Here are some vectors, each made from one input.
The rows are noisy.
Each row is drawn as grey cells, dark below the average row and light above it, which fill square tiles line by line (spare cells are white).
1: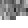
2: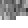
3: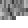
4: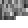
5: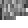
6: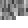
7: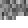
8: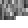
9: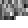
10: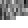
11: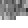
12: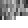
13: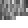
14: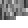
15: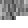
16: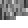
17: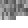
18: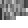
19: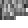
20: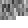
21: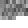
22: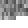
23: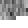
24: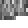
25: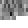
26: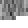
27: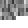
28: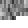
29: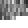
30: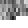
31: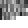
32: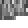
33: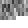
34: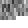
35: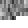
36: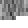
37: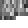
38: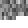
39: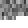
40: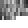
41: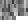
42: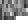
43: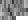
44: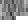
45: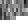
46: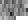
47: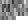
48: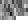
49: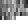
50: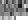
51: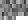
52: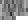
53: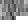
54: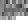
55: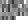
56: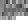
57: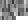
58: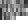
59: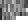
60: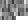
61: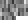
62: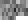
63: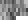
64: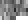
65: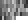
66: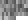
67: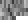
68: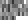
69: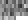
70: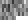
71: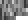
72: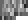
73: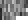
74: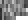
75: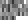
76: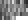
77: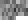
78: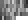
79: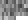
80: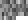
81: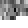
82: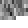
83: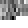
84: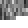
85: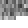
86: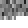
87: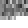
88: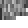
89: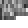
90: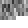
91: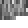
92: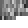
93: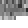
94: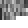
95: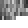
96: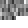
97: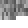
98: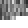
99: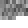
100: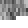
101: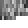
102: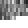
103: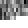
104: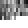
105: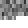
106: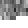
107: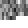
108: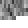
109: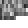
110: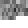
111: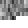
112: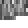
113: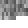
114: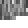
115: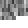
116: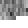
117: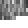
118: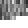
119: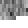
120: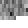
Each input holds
either a point on an 8-point line, or a point on a 9-point line.
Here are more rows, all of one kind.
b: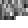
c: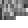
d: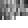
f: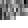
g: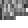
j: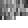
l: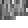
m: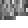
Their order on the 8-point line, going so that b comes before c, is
b, f, c, g, l, m, d, j.
